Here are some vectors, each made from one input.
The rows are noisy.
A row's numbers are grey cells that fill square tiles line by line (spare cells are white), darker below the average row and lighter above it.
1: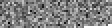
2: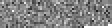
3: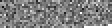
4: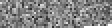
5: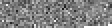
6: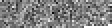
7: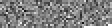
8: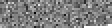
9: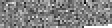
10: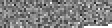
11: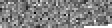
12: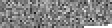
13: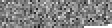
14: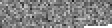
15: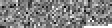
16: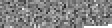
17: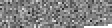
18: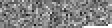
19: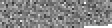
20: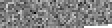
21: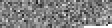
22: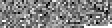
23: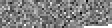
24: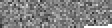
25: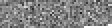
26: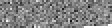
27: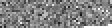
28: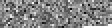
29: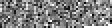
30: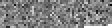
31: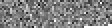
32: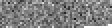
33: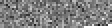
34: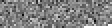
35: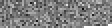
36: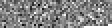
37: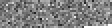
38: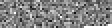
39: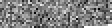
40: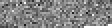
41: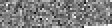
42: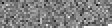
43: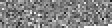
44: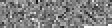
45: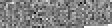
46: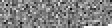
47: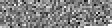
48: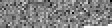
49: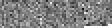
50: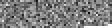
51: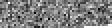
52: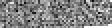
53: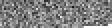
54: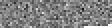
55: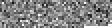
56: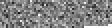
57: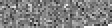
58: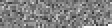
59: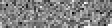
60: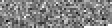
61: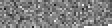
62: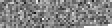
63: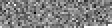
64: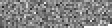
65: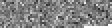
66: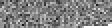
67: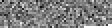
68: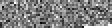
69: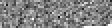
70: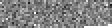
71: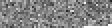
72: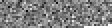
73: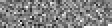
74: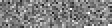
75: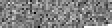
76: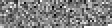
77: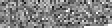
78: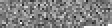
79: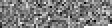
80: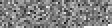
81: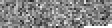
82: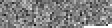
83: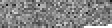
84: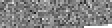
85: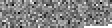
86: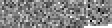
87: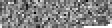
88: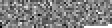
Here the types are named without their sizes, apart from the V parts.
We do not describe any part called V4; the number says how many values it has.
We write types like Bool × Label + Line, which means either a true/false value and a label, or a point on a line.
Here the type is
List(Line) × V4.
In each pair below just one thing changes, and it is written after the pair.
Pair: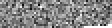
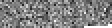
the place on the line in item 1 of the list
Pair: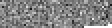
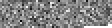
the place on the line in item 1 of the list
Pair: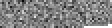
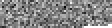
the place on the line in item 1 of the list
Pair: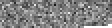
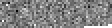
the value of V4
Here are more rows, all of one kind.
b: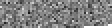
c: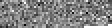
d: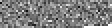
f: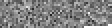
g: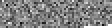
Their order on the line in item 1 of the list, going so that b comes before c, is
d, f, b, c, g.
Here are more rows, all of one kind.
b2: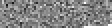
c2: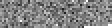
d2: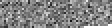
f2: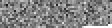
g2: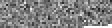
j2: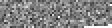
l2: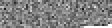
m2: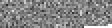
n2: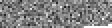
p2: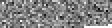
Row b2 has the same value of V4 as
f2 and p2.
